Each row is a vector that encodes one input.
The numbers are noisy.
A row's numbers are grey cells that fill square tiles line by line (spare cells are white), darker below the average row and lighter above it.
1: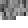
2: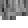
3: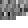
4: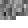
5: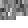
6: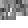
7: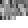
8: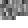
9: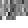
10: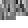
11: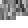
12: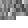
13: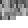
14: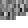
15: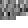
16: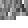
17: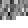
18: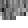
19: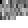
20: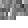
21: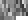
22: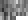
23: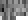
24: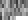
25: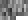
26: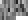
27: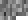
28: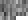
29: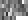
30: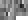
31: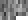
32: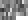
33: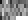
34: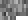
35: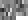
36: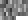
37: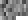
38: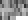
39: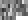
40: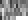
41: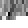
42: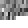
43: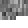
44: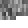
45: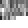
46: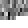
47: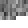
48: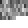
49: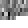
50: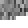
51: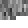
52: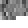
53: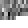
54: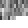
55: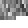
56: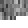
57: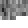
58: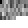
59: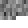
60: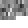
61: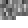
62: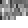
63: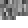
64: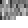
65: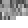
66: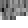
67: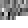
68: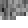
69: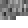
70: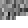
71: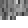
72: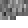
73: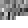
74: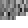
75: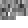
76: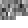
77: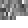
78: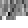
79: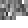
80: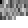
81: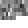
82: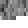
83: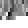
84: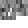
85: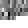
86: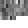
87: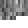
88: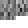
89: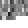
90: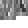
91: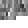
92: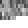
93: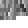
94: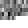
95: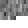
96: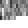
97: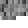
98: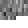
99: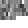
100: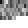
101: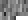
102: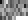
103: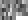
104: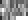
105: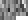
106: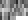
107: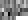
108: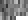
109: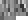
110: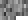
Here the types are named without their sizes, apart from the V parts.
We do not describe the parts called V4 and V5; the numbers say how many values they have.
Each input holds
a point on a line, a true/false value, a value of V4 and a value of V5.
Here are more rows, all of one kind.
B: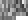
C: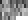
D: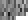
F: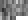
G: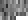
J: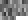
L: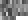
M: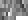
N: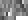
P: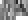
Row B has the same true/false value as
F, G, M and N.
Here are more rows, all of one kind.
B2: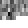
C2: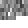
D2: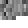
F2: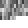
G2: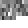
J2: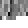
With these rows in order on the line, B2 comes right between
C2 and G2.
